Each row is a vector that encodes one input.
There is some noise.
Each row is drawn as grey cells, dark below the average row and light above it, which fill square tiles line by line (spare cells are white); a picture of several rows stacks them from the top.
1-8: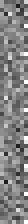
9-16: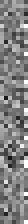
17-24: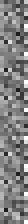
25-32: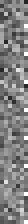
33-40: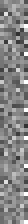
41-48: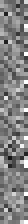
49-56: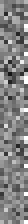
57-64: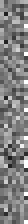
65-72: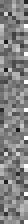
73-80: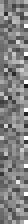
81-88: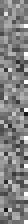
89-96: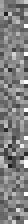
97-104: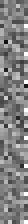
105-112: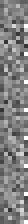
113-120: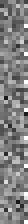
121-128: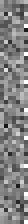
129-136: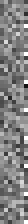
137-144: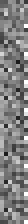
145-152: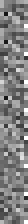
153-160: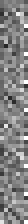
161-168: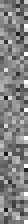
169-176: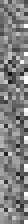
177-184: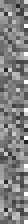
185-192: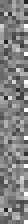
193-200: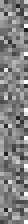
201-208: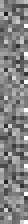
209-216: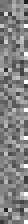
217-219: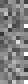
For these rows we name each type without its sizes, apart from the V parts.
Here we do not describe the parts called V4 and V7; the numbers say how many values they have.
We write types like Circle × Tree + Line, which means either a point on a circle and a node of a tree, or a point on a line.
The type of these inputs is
(Circle + Tree) × V7 + List(Bool × V4).
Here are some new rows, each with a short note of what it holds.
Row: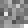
a point on a circle and a value of V7
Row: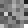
a node of a tree and a value of V7
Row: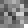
a node of a tree and a value of V7
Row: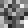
the empty list
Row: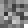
a list of two items
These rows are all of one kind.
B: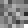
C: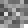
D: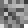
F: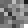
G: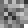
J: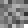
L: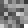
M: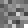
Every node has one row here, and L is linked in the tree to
C, D and M.
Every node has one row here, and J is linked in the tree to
B and D.
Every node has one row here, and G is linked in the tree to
D and F.
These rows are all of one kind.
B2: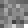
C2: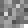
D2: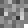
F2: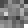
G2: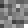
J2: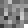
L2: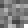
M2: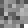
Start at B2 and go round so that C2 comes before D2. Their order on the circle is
B2, C2, G2, L2, J2, M2, D2, F2.
